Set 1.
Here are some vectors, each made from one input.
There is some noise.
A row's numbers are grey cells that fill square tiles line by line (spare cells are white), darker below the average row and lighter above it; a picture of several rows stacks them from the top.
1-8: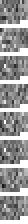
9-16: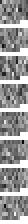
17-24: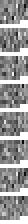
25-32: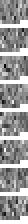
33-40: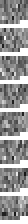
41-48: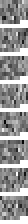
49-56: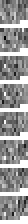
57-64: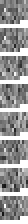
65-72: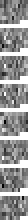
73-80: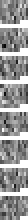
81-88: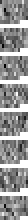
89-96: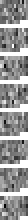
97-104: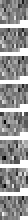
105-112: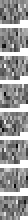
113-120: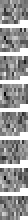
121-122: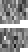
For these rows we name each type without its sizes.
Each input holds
a true/false value, together with either a label, or a point on a line.
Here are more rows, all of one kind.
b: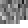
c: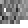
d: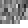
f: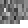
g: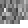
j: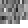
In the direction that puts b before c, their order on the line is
j, b, g, f, c, d.
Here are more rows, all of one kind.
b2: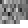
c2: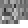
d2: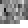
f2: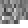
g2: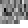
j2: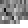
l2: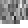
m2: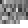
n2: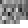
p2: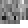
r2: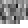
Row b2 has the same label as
m2, n2 and r2.
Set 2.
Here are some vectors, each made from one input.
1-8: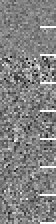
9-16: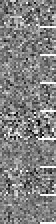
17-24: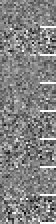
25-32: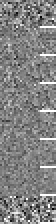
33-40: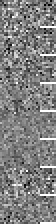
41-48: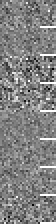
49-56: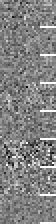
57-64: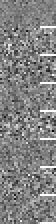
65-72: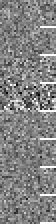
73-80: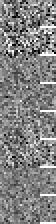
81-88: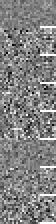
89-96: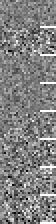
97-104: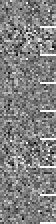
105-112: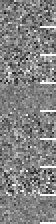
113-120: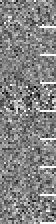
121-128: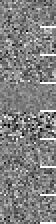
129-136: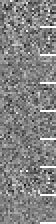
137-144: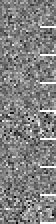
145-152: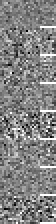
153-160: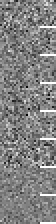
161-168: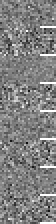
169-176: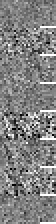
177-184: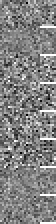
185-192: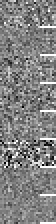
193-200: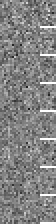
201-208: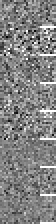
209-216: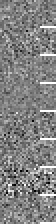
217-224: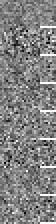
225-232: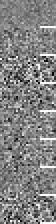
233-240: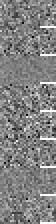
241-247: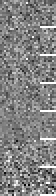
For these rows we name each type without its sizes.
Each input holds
either a fixed value, or a node of each of two trees, or three true/false values.
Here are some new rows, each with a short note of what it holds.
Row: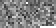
a node of each of two trees
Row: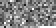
a fixed value
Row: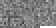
a node of each of two trees
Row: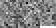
a node of each of two trees
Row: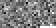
a fixed value
